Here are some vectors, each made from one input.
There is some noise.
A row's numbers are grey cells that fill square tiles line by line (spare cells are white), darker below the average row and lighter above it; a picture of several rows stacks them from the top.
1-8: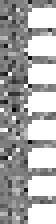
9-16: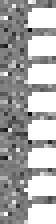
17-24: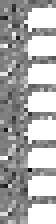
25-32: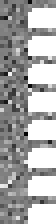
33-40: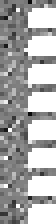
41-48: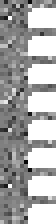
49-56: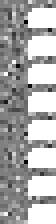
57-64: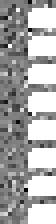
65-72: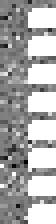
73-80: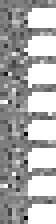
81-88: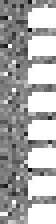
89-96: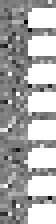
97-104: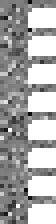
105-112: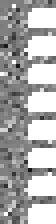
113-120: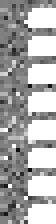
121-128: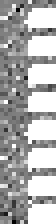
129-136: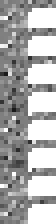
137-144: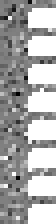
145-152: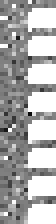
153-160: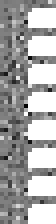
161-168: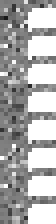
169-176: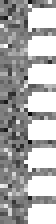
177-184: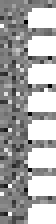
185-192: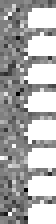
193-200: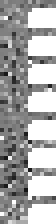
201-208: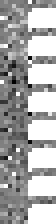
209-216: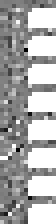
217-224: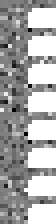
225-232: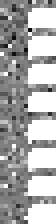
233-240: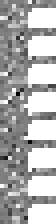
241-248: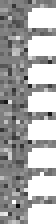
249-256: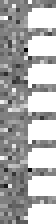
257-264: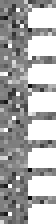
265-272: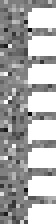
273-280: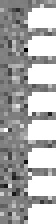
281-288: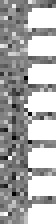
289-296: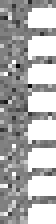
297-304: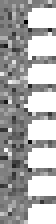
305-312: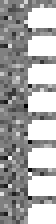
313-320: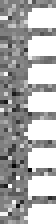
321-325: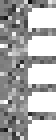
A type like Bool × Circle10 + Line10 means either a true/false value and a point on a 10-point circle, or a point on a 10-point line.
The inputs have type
Line5 × Tree10 × (Tree10 + Unit).
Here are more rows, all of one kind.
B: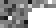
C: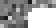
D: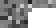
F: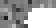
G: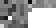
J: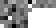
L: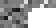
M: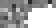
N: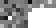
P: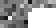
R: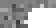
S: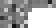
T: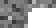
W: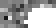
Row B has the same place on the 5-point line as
C, G, N and P.
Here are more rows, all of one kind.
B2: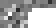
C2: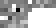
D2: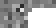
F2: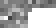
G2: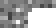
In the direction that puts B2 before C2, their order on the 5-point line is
D2, G2, F2, B2, C2.
